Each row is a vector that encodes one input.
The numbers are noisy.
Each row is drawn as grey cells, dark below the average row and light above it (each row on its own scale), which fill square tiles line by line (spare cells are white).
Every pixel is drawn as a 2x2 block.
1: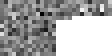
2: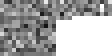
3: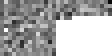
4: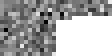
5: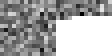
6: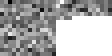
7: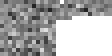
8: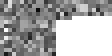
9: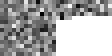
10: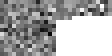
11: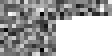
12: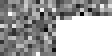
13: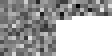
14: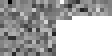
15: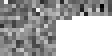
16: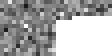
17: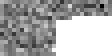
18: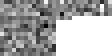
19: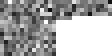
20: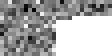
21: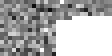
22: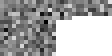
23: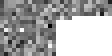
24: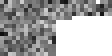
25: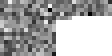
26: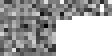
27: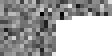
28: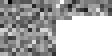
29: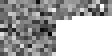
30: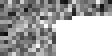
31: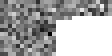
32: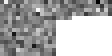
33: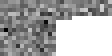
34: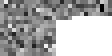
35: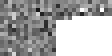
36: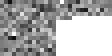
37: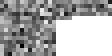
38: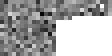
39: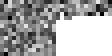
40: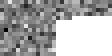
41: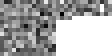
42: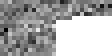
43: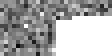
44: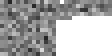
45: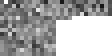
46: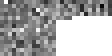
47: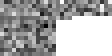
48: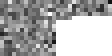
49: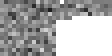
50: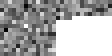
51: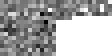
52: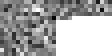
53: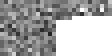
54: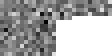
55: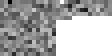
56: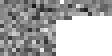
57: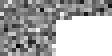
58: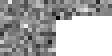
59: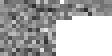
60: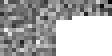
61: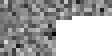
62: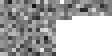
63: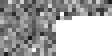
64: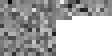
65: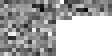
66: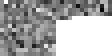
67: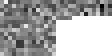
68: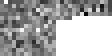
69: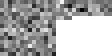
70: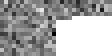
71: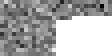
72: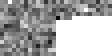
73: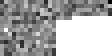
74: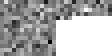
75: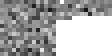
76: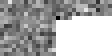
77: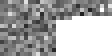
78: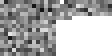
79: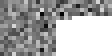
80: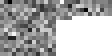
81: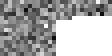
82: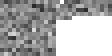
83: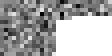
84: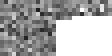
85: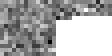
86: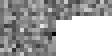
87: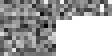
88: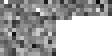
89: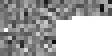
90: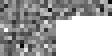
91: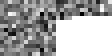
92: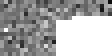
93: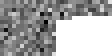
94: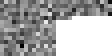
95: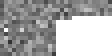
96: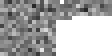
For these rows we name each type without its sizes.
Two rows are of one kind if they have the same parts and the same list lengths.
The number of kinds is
6.
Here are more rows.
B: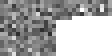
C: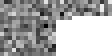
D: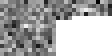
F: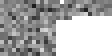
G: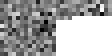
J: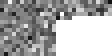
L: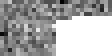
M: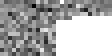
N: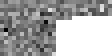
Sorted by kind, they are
B, G
C
D, L
F, M
J
N

